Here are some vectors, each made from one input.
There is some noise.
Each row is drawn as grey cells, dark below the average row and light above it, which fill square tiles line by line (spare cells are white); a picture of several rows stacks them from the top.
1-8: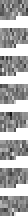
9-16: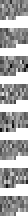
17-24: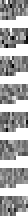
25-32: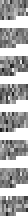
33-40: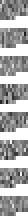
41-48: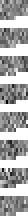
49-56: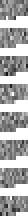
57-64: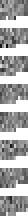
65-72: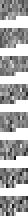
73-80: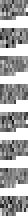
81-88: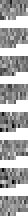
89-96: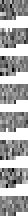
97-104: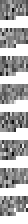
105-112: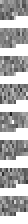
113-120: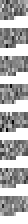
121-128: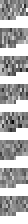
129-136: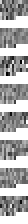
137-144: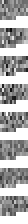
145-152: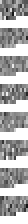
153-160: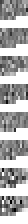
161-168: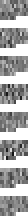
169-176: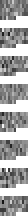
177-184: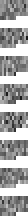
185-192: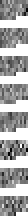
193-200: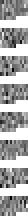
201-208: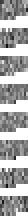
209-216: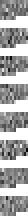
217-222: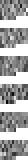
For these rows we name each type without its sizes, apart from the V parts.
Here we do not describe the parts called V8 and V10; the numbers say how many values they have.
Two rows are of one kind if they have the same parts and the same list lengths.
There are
3 kinds of row.
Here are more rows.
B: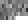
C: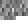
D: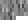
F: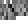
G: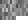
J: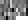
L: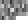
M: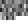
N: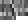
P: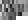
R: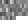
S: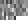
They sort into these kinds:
B, L
C, D, G, R, S
F, J, M, N, P

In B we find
a point on a circle, a label, a true/false value and a value of V10.
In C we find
a label, a true/false value and a value of V10.
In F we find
a label and a value of V8.
